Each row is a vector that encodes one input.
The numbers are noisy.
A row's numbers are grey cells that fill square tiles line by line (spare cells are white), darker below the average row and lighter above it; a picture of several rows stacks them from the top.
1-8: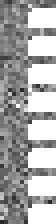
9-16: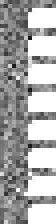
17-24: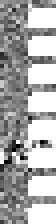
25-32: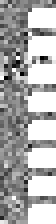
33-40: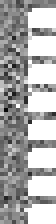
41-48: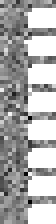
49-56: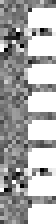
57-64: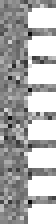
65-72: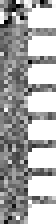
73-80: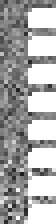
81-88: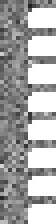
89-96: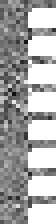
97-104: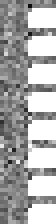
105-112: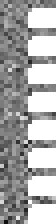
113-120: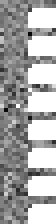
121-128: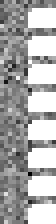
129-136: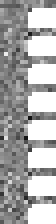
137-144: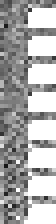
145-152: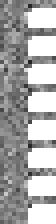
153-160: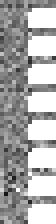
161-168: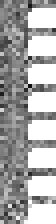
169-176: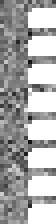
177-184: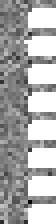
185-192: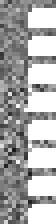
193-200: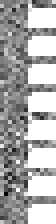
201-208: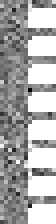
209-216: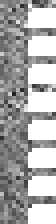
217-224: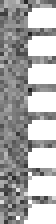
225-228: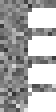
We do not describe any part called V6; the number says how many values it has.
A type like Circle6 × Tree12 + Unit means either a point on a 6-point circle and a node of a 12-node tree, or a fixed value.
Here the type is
List3(Bool × V6).
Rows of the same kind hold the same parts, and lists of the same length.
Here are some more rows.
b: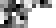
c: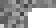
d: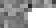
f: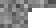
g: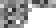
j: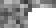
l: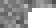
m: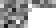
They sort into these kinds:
b
c
d, f, j, l
g, m

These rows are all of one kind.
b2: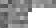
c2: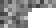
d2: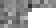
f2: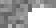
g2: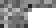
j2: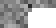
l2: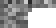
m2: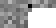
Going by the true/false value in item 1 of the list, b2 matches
f2 and j2.
